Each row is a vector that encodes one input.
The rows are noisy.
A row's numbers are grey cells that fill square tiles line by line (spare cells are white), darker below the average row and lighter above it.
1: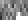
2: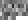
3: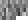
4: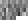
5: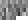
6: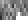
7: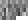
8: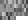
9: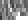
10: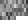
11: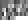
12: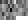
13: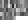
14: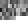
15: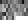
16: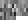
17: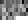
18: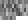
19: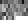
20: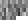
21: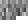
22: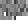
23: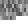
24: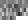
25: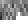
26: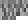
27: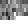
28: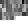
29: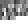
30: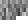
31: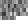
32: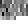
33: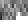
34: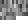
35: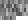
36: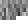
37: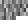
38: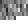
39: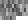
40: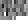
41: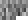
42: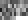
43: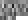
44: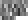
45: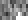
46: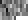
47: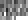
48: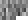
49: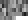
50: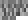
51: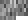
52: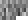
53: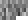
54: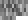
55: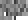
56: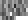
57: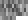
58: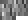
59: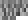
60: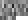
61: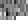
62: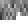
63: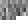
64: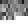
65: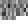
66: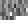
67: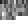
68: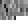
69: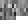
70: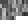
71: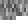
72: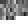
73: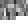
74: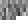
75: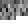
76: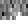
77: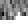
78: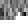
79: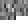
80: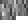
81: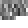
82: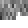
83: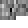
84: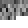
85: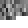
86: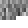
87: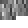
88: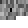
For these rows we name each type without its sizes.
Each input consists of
a point on a circle, together with either a fixed value, or a node of a tree.
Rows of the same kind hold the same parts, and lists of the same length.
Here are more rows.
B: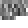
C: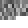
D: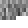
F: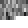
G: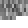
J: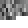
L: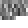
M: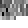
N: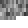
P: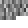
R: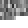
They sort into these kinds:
B, D, G, L, P
C, F, J, M, N, R

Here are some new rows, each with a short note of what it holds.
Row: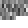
a point on a circle
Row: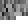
a point on a circle and a node of a tree
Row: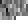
a point on a circle and a node of a tree
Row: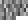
a point on a circle
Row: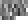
a point on a circle
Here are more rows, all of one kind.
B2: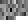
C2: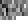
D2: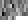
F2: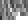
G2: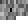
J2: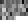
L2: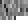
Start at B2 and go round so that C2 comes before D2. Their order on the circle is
B2, C2, J2, F2, L2, G2, D2.
